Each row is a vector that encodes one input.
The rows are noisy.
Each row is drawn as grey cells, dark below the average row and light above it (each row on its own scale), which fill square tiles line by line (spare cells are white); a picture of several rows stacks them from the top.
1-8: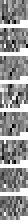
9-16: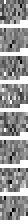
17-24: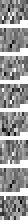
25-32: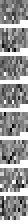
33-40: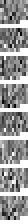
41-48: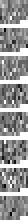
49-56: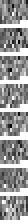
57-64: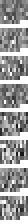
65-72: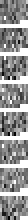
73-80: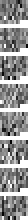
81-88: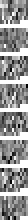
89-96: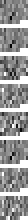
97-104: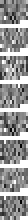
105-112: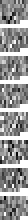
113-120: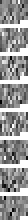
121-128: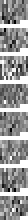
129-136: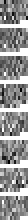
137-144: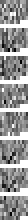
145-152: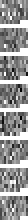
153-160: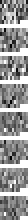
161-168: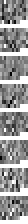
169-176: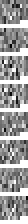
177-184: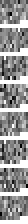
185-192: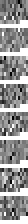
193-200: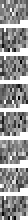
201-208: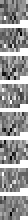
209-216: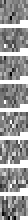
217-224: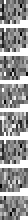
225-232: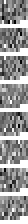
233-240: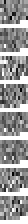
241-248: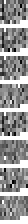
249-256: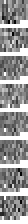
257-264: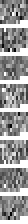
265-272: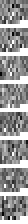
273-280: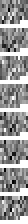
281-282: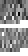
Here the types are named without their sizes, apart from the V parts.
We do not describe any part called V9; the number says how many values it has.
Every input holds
either two values of V9, or a list of points on a line.
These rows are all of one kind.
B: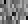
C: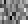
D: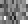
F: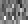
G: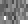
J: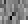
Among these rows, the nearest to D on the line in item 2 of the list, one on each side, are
C and G.
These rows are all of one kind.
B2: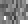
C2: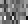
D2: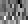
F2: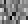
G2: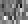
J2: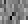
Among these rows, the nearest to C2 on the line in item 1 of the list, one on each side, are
B2 and F2.
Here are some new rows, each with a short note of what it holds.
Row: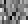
a list of two items
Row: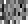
a list of one item
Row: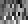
a list of two items
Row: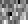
the empty list
